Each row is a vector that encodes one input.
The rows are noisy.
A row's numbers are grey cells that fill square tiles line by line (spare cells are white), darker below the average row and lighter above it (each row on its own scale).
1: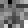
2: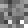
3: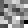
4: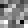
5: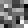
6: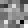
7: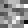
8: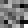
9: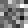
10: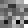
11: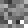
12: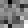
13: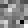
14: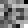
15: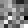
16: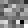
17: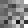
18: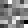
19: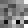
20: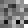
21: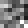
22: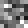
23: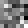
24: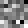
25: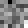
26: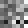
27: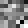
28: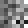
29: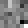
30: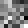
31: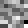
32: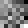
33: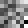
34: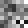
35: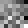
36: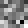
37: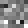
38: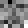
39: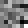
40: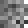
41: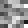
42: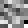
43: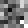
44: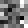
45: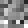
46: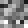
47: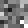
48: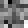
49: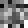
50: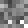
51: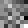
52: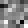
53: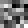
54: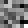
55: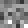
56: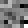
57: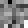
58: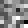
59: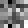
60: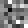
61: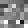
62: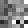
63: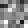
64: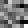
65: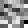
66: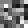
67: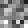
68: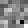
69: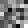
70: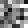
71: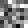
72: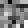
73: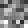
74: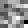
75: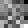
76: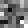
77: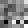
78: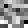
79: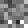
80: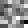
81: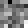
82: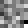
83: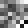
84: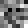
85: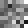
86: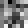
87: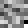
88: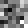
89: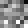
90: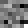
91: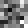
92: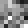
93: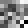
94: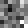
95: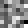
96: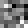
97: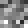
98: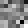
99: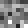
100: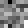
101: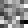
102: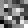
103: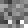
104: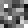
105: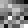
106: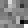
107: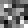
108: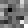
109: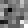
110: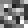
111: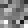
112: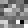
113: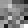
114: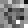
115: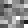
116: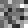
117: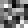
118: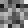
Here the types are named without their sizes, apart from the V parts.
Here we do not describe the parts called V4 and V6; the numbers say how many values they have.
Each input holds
a point on a line, a true/false value, a value of V4 and a value of V6.
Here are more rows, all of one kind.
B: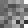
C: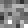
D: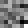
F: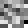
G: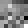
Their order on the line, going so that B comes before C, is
F, B, D, G, C.
